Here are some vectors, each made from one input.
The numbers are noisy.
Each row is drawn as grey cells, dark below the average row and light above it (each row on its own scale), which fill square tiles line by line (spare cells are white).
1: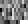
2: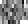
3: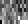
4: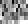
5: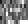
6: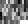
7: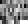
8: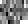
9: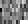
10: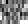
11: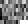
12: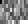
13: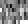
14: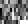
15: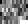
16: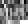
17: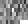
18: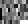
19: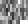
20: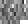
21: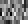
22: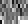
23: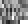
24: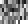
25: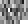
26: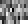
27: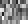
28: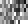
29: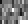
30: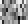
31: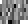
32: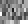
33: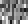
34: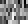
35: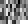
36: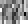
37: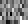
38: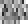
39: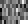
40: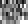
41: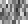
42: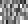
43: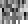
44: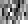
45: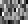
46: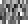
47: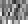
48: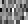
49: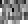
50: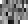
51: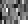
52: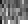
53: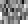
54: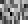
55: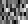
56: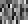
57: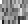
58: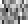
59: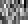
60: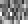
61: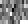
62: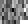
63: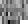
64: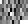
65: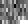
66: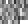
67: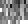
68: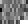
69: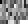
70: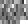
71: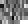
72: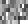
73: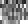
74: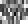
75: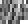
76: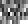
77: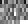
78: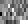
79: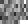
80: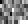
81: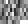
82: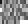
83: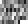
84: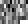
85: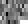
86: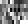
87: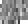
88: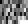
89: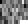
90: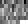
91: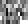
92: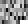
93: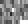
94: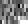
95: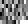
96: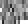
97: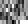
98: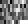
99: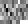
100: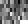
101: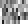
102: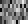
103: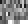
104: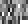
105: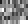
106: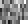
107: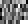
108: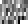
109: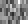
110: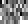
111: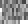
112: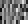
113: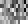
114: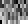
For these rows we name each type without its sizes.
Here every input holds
a point on each of two lines, together with either a fixed value, or four true/false values.
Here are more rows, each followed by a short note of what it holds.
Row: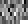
a point on each of two lines
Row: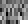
a point on each of two lines
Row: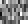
a point on each of two lines and four true/false values
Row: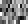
a point on each of two lines
